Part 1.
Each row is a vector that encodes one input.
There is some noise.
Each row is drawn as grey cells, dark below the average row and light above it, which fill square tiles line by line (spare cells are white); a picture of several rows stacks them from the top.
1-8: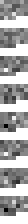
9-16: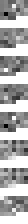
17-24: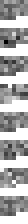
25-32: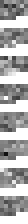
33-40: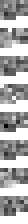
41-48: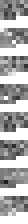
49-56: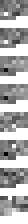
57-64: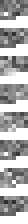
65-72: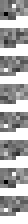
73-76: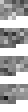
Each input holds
either a point on a 7-point line, or a point on a 10-point line.
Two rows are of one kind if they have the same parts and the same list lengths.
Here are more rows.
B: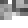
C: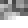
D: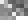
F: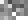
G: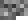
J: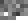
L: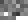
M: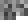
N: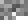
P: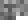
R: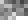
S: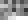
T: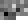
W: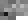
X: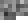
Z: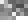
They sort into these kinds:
B, C, D, F, N, R, S, Z
G, J, L, M, P, T, W, X

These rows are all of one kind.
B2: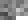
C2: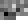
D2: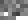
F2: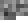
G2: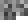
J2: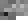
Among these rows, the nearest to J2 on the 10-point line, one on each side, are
B2 and C2.
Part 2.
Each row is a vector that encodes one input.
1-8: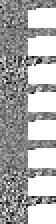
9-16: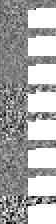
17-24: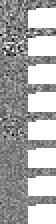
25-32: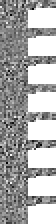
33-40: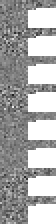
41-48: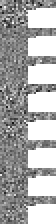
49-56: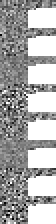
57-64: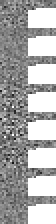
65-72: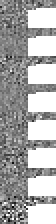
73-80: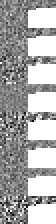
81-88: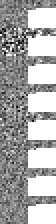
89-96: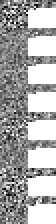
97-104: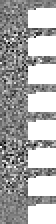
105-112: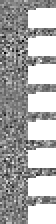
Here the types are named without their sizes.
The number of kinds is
3.
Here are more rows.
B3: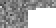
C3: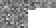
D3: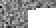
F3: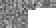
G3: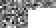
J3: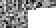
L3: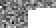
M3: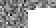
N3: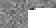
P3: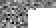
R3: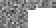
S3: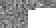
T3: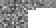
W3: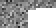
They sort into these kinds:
B3, C3, G3, J3, L3, M3, P3, T3
D3, F3, N3, R3, S3
W3

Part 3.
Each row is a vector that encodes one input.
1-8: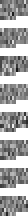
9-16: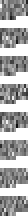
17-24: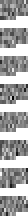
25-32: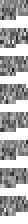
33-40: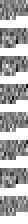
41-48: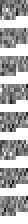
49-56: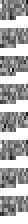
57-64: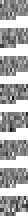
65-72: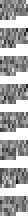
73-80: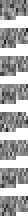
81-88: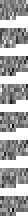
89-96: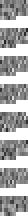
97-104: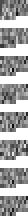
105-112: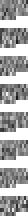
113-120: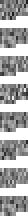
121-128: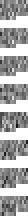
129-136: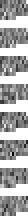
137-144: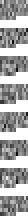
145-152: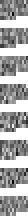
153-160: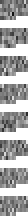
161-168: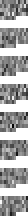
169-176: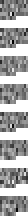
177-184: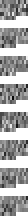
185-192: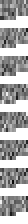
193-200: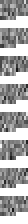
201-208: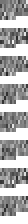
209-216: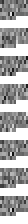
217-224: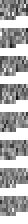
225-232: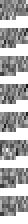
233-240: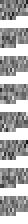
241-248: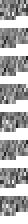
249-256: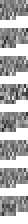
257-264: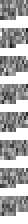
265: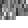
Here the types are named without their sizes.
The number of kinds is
2.
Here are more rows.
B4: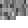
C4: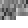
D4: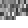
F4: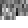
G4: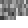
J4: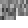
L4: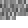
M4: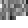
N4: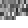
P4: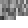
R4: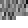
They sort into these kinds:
B4, C4, F4, G4, J4, L4, P4, R4
D4, M4, N4

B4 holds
a point on a circle and a true/false value.
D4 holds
a true/false value.
